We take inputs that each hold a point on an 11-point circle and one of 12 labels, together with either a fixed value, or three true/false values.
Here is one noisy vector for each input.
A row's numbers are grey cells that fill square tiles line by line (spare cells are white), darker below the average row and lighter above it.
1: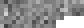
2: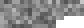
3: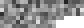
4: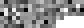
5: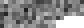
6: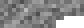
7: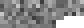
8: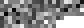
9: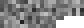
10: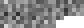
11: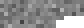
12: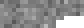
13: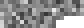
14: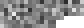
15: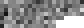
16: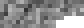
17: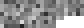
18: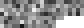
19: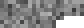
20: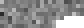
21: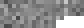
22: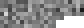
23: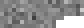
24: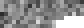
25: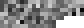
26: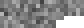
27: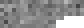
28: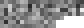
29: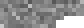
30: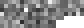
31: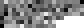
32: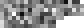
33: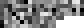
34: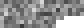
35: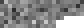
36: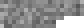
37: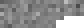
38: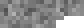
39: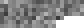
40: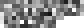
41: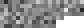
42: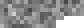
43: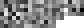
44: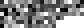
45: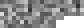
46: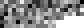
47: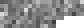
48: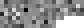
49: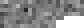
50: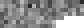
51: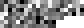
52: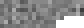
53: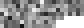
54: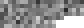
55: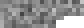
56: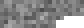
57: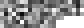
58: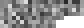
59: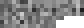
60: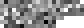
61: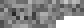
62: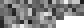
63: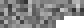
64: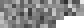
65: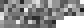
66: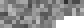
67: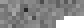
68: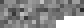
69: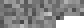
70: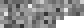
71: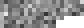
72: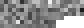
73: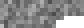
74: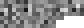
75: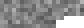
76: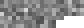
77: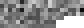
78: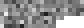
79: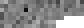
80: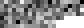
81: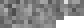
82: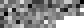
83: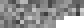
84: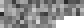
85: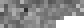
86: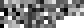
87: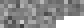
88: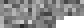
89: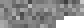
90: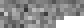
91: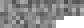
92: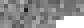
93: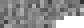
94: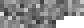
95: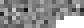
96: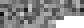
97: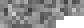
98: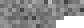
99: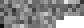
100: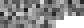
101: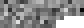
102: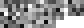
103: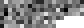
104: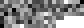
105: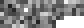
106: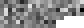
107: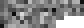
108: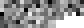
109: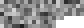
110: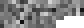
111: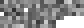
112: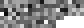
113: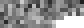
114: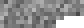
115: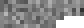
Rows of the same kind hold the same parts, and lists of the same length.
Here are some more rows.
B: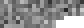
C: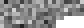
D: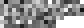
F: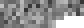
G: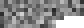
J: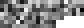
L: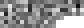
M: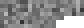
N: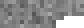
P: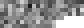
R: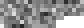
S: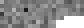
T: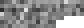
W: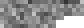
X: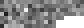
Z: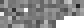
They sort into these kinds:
B, M, N, R, W, Z
C, D, F, G, J, L, P, S, T, X

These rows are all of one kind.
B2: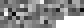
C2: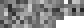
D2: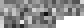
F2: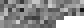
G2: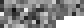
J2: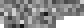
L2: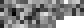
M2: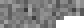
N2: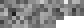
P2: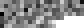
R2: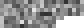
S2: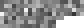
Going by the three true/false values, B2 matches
G2, J2, L2 and P2.
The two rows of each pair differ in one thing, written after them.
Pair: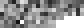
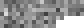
one of the three true/false values
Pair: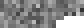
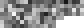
one of the three true/false values
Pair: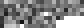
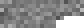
one of the three true/false values
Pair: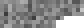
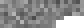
the label
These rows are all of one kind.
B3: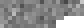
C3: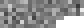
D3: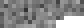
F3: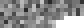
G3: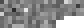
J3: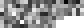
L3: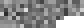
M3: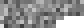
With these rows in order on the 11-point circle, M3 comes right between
C3 and F3.
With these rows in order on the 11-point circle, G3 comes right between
C3 and D3.
